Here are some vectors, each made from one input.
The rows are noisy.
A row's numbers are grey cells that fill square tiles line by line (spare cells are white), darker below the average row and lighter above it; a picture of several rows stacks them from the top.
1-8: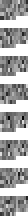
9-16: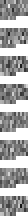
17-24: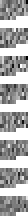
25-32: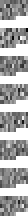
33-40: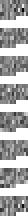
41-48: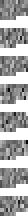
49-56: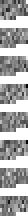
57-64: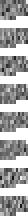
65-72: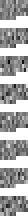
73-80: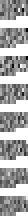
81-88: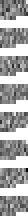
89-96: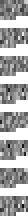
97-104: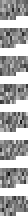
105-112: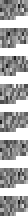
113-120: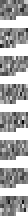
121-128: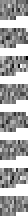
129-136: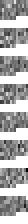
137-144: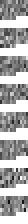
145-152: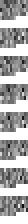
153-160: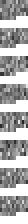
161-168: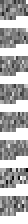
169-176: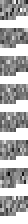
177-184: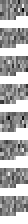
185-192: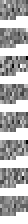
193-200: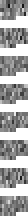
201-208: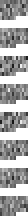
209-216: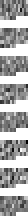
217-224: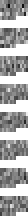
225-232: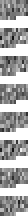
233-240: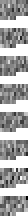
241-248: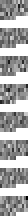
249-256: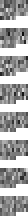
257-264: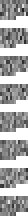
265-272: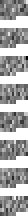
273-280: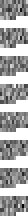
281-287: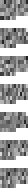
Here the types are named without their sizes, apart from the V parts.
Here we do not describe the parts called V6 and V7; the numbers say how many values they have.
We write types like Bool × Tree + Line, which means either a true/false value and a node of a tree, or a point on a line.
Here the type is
(Label × Label + V6 × V7) × Tree.
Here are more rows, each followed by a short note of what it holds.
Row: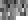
two labels and a node of a tree
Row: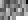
two labels and a node of a tree
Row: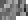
a node of a tree, a value of V6 and a value of V7
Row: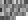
two labels and a node of a tree
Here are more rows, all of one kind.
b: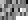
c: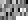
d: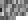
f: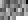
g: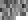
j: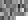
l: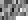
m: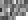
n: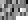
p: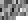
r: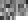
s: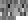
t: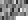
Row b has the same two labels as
f, l and p.
